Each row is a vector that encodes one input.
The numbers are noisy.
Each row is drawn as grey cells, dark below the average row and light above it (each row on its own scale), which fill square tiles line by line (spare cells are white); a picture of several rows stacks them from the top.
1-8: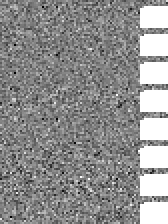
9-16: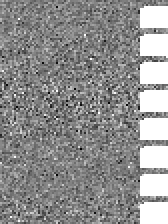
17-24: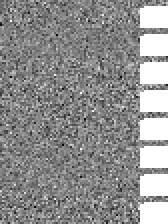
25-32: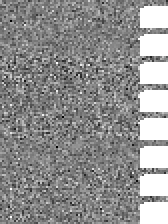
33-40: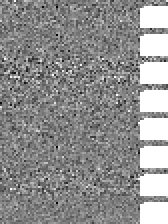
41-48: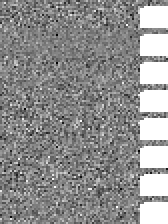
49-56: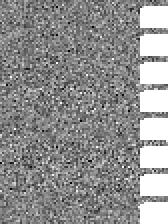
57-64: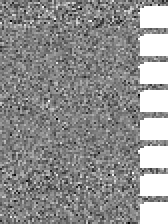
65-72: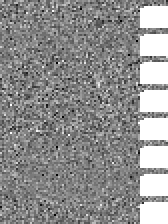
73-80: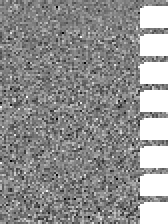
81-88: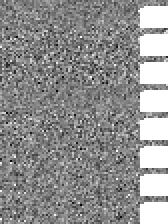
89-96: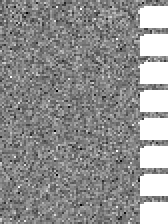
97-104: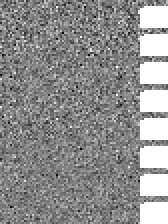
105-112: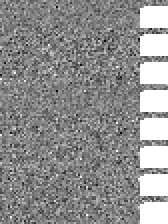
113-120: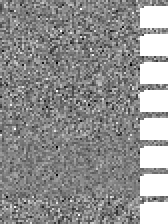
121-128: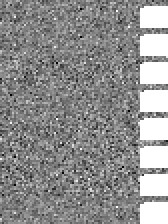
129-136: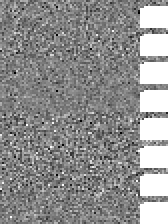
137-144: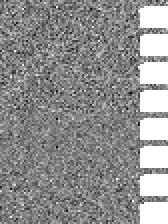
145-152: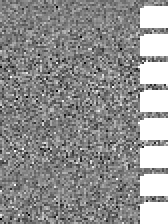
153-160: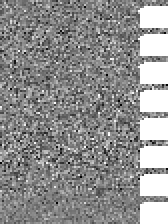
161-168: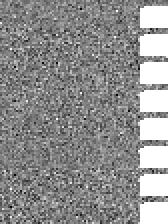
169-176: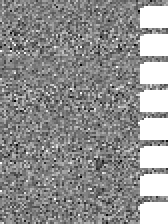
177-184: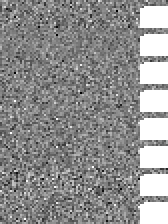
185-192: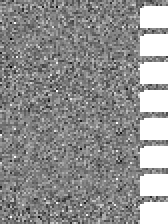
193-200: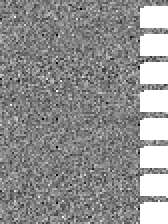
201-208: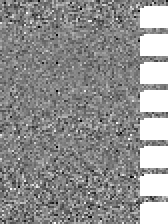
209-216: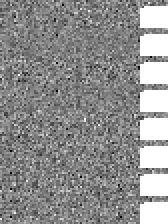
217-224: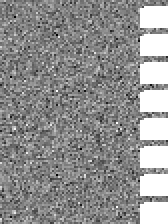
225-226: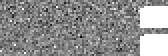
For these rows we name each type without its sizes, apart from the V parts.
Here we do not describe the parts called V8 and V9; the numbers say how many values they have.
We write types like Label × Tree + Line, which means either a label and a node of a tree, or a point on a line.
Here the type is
(Bool × V9 + V8) × List(Line).
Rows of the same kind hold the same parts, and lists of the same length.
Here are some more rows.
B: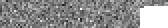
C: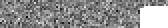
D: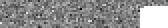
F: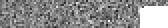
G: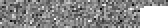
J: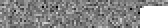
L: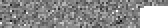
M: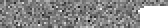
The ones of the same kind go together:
B, F
C
D, G
J
L
M

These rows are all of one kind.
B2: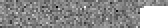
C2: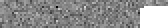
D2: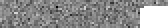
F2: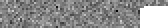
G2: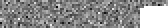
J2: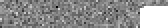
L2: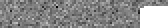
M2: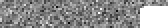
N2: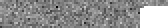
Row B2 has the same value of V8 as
J2, M2 and N2.
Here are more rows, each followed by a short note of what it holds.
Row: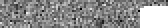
a value of V8, together with the empty list
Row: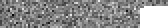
a true/false value and a value of V9, together with a list of two items
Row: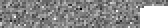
a true/false value and a value of V9, together with the empty list
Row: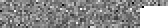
a value of V8, together with a list of two items
